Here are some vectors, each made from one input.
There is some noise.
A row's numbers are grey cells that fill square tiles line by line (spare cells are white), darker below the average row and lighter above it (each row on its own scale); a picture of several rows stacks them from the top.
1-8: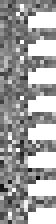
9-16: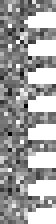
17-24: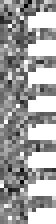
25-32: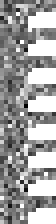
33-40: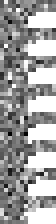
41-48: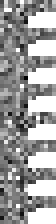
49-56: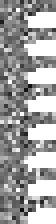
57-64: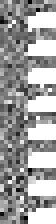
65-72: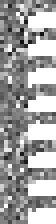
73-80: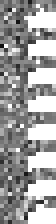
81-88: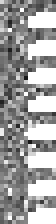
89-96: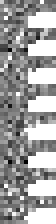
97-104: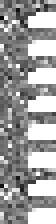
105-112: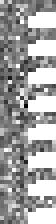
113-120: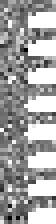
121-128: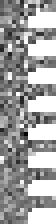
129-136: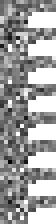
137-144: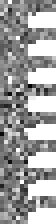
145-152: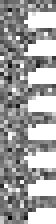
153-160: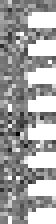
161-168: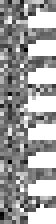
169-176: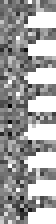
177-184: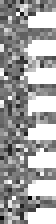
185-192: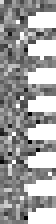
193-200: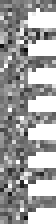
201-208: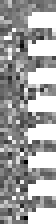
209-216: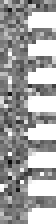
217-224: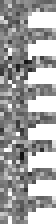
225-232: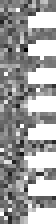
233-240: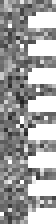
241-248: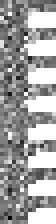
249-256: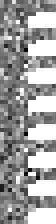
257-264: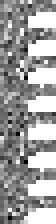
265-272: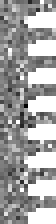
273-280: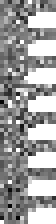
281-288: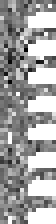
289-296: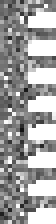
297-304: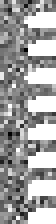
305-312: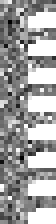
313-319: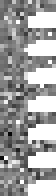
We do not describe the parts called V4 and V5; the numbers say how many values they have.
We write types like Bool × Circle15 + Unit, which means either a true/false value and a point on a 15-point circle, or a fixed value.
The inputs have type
(Bool × Bool × Bool × Bool + Unit) × V4 + (Line6 + V5) × Line7.
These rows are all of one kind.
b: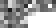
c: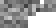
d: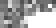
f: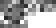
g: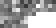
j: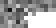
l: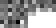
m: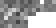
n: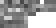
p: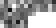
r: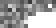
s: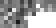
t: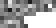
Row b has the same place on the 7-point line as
d, f and j.
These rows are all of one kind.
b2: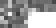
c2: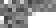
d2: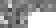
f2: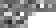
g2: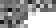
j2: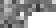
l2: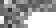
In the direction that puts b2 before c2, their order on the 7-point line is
b2, d2, g2, c2, l2, j2, f2.
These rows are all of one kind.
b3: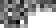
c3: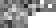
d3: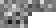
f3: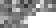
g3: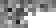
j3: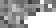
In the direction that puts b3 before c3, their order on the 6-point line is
d3, b3, g3, f3, c3, j3.
